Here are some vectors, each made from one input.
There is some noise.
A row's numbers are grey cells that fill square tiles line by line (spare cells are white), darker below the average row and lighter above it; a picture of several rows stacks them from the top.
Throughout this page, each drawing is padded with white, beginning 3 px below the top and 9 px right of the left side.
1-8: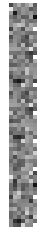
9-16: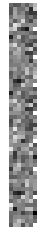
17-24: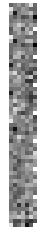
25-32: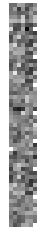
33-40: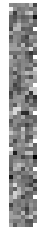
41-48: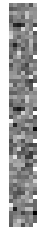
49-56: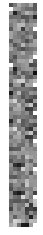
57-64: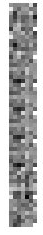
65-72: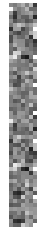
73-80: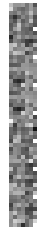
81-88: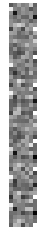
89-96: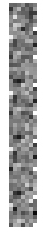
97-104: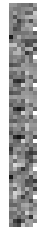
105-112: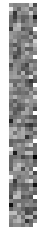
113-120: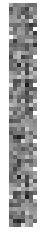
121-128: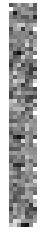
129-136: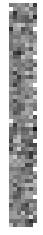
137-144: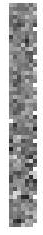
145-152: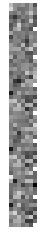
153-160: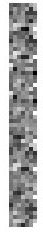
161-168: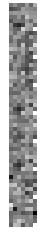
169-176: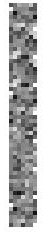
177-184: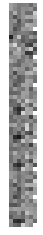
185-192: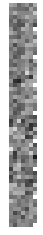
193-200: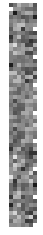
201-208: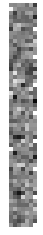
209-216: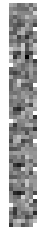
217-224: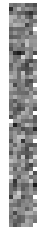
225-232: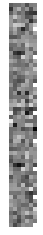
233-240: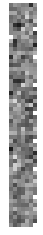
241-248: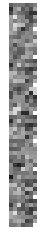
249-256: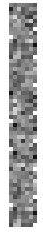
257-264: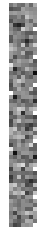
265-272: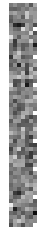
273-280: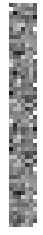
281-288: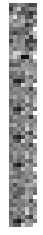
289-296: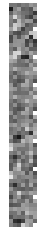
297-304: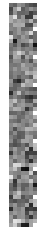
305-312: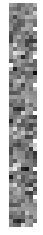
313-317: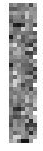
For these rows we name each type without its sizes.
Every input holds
a node of a tree and a true/false value, together with either a fixed value, or a node of each of two trees.
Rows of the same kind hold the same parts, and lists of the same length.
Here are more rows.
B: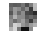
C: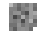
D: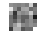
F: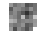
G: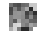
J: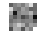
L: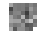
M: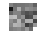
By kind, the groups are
B, F
C, D, G, J, L, M

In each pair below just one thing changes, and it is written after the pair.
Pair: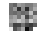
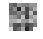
the true/false value
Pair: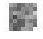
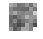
the true/false value
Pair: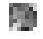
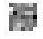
the node of the tree
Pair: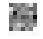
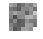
the node of the tree
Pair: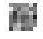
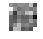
the true/false value
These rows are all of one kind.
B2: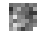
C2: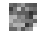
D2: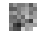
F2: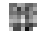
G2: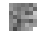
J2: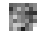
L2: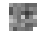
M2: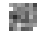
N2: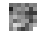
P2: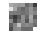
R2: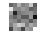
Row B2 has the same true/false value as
F2 and P2.
